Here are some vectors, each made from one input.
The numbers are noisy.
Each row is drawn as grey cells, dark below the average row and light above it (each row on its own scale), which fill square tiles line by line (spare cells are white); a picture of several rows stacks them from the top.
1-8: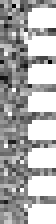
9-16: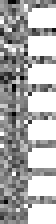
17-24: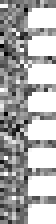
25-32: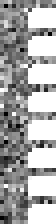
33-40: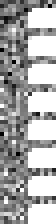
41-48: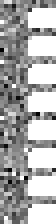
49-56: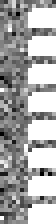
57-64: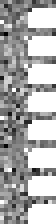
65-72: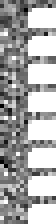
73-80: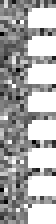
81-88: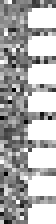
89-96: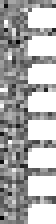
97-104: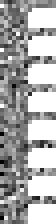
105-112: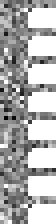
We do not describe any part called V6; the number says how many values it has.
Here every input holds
a value of V6, together with either a point on an 8-point line, or four true/false values.
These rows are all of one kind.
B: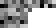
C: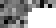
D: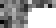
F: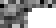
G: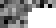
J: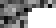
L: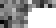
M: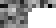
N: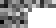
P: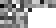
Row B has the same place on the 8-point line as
C, D, G and L.
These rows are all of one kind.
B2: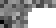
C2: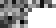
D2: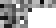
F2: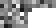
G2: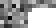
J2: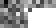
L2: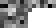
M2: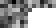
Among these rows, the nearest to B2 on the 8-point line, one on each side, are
C2 and J2.
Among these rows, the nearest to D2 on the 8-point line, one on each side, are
F2 and J2.
